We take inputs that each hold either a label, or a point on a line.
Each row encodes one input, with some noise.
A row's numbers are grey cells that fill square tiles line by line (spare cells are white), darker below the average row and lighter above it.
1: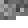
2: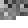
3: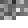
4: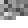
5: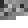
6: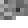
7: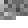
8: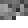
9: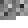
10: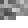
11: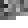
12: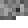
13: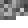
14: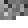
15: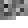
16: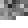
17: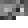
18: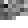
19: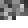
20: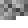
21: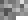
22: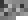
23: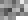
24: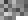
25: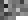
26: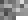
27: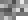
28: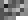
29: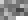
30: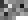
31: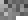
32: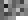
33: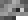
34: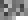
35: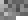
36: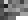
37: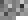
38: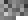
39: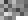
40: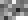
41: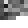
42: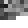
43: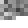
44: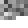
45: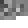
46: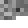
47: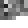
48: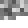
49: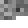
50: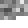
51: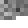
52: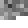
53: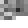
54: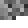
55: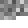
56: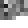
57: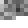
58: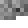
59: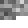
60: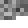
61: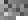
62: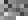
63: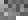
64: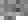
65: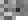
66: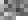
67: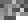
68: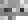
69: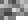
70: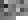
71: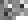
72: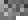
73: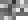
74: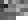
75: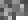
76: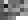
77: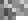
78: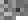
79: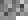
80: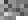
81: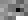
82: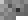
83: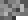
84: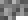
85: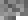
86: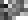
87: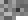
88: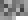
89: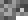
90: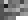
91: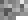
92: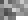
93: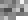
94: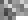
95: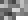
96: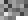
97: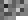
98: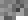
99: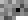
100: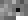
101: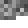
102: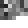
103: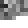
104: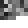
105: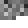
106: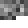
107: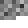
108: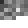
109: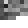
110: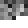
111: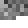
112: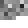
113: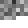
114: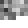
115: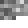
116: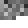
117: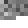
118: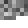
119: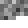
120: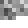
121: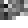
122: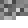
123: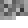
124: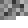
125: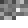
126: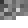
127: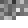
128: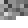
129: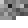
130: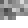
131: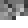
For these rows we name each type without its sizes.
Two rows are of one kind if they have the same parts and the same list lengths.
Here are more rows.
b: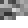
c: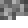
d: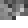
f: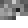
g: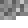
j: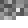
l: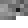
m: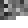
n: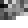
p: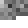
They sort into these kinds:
b, g, j, m, n
c, d, f, l, p

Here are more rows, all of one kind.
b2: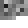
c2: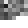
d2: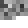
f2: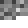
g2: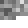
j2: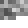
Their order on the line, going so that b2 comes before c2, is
j2, g2, f2, d2, b2, c2.
